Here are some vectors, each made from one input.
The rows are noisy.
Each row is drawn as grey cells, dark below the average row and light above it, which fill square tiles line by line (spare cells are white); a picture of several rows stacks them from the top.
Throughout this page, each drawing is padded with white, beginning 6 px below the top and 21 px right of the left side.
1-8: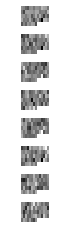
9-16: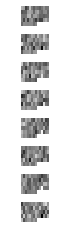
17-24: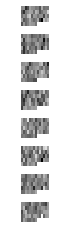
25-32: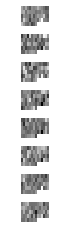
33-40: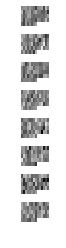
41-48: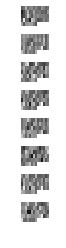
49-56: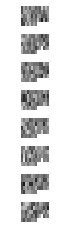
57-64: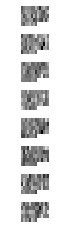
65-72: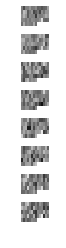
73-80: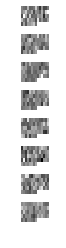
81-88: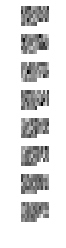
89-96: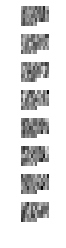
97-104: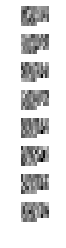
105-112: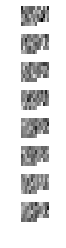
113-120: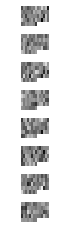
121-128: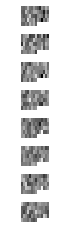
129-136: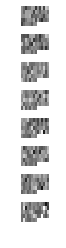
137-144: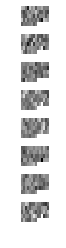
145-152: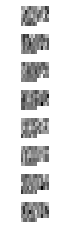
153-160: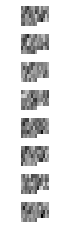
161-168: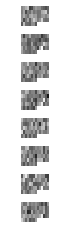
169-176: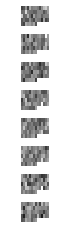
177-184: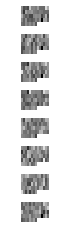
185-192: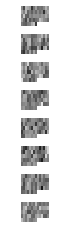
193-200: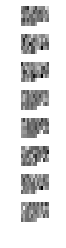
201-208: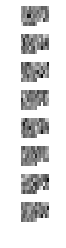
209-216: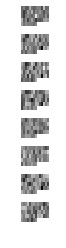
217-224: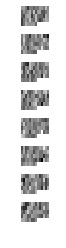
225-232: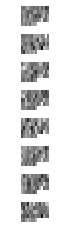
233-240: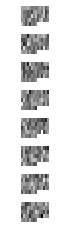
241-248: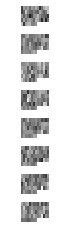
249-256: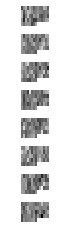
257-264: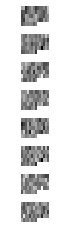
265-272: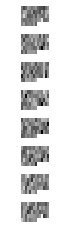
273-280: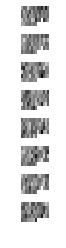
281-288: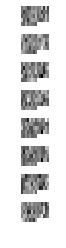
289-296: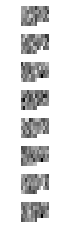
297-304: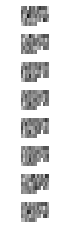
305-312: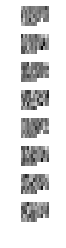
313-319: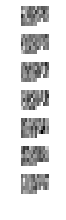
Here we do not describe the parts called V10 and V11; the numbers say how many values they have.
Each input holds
a value of V11, together with either one of 5 labels and a true/false value, or one of 9 labels and a value of V10.
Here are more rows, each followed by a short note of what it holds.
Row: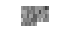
one of 5 labels, a true/false value and a value of V11
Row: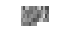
one of 5 labels, a true/false value and a value of V11
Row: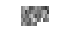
one of 5 labels, a true/false value and a value of V11
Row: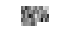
one of 9 labels, a value of V10 and a value of V11
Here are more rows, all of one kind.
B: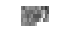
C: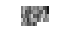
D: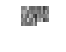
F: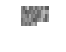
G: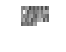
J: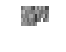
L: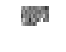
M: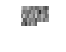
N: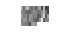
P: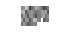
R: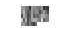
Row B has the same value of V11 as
F and N.
